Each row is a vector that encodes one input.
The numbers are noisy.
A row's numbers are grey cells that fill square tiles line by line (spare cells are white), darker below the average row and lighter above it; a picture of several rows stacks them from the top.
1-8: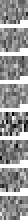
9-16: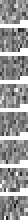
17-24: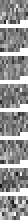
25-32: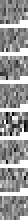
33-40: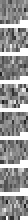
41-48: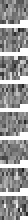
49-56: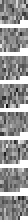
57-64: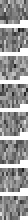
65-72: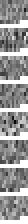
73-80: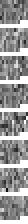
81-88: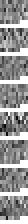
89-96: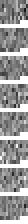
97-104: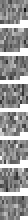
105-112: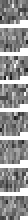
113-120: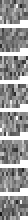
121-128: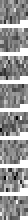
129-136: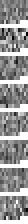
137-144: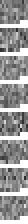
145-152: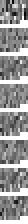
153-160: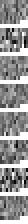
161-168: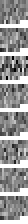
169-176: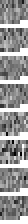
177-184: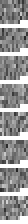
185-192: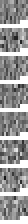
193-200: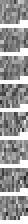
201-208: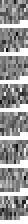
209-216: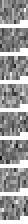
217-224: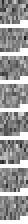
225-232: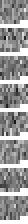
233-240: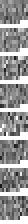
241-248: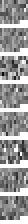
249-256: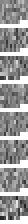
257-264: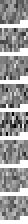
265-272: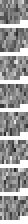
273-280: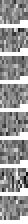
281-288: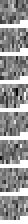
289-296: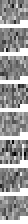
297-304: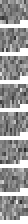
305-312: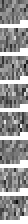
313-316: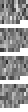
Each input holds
either a fixed value, or four true/false values.
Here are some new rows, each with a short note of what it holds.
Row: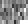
four true/false values
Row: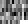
a fixed value
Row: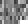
four true/false values
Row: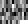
a fixed value
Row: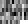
a fixed value
